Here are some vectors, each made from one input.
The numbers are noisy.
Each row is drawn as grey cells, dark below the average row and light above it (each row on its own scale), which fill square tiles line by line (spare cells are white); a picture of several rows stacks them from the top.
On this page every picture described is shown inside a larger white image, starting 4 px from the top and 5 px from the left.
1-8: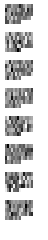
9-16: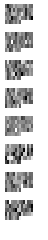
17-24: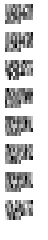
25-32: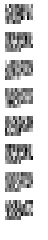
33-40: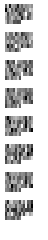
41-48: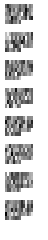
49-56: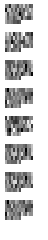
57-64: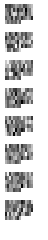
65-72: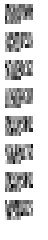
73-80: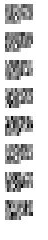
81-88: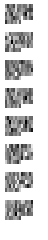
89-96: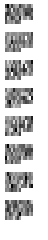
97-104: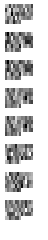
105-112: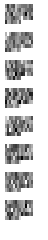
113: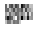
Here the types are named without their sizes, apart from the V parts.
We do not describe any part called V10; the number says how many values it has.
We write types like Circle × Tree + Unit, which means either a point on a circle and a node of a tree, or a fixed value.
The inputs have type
(Bool × V10 + Unit) × Line.
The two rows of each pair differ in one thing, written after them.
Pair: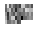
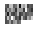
the place on the line
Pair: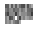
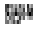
the true/false value
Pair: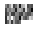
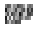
the value of V10
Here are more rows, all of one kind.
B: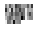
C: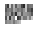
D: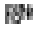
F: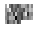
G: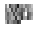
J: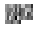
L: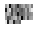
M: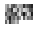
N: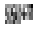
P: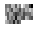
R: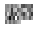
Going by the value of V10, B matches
C and R.
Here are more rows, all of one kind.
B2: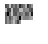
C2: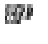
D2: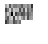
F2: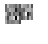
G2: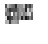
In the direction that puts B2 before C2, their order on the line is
B2, C2, D2, G2, F2.
